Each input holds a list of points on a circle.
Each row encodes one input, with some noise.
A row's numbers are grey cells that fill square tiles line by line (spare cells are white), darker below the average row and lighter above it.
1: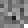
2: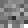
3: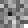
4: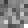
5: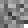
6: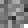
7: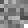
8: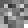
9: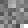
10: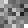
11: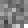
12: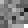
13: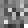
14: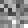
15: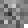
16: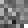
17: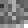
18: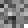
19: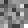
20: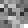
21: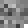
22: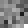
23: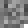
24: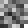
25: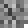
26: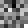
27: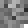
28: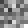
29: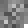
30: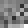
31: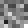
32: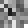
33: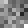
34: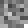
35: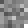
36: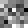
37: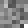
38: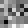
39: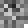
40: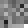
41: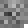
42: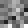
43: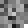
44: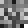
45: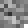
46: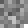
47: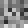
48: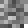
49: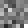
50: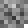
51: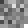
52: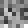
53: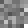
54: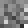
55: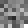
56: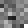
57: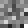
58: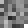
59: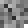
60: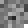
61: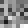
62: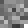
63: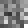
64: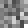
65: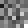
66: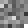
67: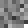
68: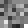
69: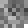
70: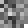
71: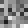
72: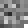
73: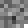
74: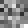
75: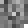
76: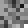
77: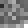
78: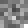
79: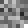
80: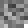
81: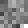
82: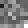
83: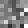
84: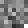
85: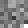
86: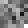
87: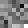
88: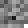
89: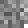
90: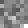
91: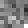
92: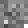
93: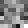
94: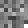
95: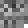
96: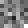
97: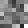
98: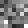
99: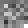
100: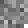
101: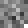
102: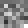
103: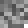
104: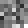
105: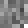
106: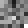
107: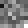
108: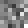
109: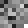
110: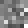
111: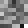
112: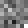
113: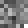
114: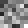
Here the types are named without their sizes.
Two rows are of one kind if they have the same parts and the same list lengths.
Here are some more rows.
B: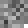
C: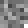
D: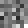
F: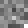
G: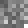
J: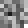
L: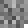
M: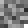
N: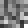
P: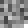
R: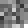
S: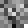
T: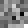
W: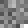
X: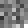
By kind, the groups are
B, W
C, F, L
D, R, X
G, J, M, N, P, S, T

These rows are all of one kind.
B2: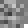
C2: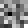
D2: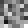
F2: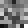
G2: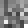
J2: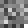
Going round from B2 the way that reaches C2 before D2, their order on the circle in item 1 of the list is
B2, C2, G2, J2, F2, D2.
